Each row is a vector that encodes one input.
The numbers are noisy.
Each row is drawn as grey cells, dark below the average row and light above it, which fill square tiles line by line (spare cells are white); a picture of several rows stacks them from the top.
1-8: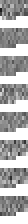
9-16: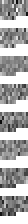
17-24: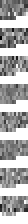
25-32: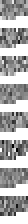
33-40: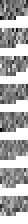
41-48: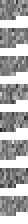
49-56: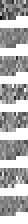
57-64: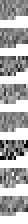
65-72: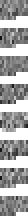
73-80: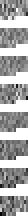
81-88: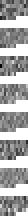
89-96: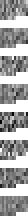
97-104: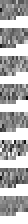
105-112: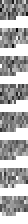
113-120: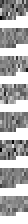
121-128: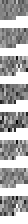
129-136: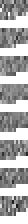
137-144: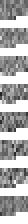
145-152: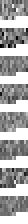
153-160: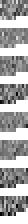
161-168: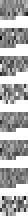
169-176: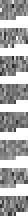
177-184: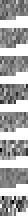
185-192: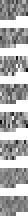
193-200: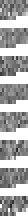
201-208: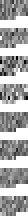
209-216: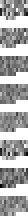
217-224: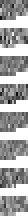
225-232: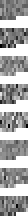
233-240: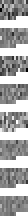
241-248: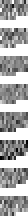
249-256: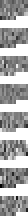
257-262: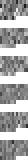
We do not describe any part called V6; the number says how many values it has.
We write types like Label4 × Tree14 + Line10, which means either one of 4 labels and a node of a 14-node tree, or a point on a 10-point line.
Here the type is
Line12 × V6 + List2(Line4 × Line5).
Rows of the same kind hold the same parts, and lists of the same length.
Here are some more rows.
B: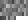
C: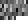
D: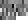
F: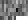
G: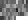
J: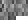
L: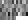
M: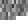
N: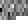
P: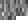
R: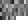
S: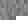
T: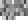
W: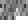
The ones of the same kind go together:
B, R
C, F, J, L, N, P, S, T
D
G, M, W

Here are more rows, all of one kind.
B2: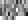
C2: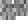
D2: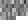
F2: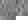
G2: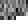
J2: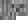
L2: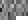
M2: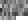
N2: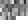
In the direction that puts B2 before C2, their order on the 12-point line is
M2, N2, J2, L2, D2, F2, B2, C2, G2.
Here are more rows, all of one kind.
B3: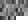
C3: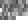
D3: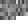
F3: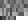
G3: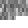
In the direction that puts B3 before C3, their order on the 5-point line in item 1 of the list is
F3, B3, D3, G3, C3.
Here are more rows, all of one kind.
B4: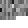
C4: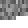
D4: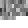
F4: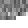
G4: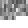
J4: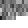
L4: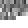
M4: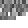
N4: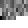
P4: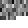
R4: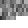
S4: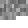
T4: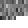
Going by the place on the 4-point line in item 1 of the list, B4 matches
C4 and J4.
